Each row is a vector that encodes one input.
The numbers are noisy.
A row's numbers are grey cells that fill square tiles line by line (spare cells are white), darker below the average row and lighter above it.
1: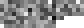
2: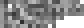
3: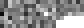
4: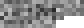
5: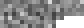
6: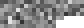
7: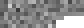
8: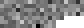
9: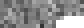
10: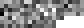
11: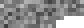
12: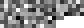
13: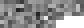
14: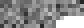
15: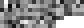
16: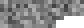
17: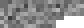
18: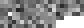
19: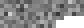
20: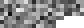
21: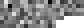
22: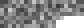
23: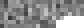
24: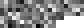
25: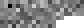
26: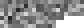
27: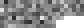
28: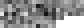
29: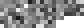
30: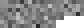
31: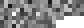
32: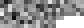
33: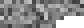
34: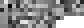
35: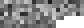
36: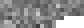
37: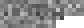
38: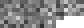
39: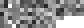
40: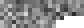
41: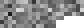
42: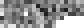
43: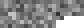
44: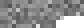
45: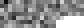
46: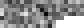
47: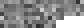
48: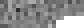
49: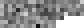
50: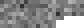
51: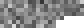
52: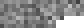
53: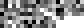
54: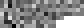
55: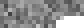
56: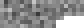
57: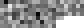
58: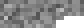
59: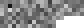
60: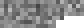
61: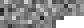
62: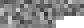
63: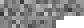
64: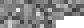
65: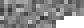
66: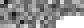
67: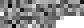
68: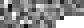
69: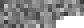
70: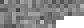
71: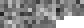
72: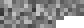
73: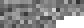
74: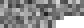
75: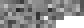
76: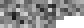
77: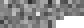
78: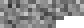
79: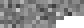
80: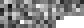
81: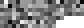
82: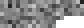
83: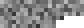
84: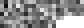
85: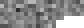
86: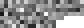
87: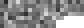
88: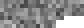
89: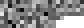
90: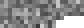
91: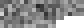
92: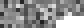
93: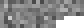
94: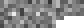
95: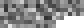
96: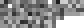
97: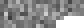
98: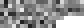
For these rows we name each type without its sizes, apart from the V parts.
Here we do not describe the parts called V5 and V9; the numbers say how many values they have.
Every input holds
either a point on a line and a value of V5, or three true/false values and a value of V9.
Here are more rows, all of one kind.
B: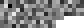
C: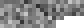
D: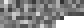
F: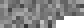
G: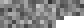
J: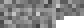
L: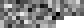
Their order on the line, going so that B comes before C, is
G, F, B, C, D, L, J.
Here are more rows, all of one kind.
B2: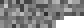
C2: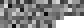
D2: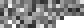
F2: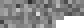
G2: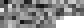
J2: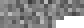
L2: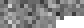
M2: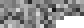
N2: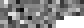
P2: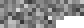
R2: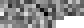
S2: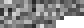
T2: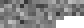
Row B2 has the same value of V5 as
C2, G2 and T2.
